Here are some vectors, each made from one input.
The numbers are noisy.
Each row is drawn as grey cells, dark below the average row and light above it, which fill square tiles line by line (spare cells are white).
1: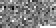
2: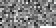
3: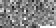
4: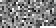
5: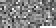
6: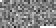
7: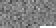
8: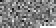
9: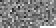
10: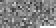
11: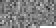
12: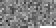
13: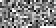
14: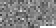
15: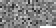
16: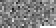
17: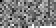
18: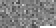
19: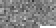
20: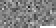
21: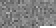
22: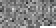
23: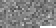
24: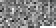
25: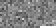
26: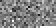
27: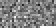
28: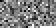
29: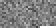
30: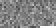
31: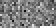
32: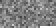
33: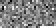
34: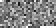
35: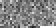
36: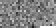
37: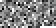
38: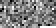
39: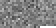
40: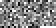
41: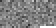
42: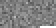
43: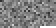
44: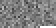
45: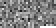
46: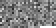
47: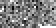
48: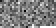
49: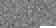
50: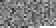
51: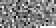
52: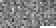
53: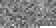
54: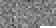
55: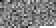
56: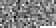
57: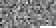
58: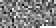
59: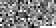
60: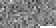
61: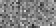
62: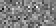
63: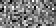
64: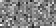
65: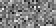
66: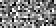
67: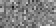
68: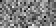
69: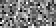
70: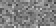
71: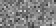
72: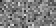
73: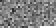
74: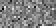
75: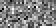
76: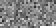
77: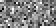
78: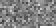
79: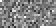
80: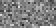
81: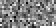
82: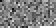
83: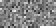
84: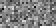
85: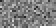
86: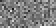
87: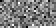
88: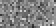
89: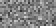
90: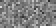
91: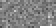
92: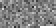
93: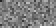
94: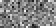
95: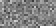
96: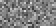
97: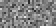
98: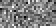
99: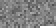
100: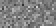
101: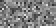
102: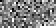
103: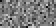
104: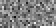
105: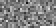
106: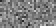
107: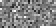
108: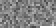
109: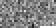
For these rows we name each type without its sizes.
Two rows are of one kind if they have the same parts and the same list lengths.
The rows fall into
3 kinds.
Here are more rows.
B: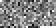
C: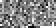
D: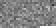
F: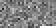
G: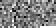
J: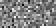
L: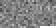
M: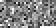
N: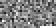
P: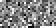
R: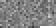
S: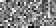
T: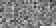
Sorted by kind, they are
B, F, J
C, D, G, L, M, P, T
N, R, S

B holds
two labels.
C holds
a node of a tree.
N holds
a fixed value.
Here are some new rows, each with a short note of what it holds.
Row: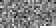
a node of a tree
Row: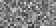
two labels
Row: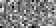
a fixed value
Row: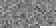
a node of a tree
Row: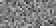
a node of a tree
